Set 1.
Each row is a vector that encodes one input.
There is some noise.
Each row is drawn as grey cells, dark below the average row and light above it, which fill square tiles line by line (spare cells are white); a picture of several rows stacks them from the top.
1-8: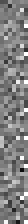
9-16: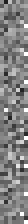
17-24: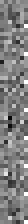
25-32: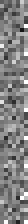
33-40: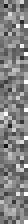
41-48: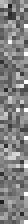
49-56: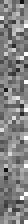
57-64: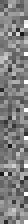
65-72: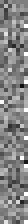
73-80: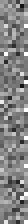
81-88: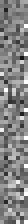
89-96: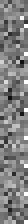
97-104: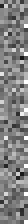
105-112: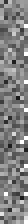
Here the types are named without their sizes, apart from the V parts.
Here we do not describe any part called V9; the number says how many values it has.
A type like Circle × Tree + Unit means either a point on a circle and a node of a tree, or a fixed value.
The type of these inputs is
(Bool × Circle + Unit) × V9.
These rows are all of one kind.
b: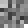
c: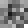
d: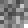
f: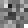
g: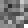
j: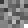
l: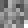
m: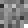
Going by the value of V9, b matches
c and f.
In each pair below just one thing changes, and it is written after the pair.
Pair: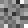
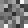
the place on the circle
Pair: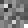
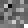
the place on the circle
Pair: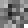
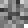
the place on the circle
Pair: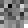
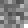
the place on the circle
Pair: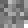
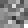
the place on the circle
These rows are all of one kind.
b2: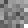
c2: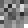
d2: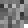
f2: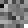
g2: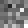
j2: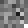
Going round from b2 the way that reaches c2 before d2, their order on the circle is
b2, j2, f2, g2, c2, d2.
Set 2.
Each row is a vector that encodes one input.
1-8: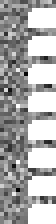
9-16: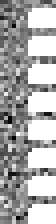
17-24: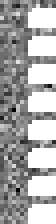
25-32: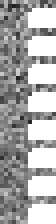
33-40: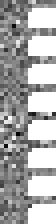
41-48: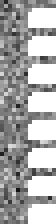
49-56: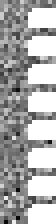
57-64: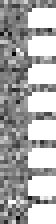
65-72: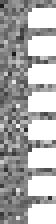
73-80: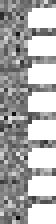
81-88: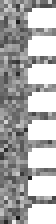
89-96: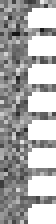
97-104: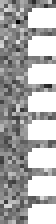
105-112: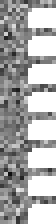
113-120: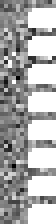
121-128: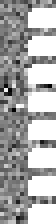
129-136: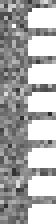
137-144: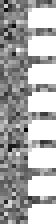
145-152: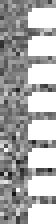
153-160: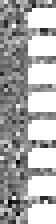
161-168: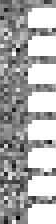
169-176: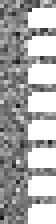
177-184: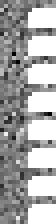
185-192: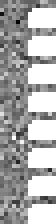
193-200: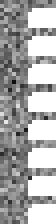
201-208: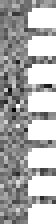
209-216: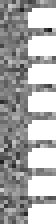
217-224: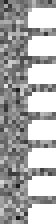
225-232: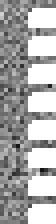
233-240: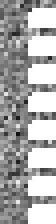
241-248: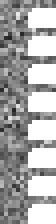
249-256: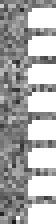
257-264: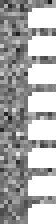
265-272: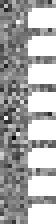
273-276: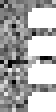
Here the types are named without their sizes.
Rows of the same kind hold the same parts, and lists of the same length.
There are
2 kinds of row.
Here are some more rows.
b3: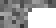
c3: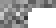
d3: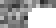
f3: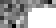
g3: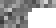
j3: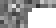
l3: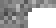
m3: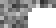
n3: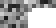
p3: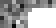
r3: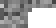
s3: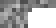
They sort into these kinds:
b3, f3, g3, j3, l3, p3, r3, s3
c3, d3, m3, n3

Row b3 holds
a node of each of two trees.
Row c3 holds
a point on a line.
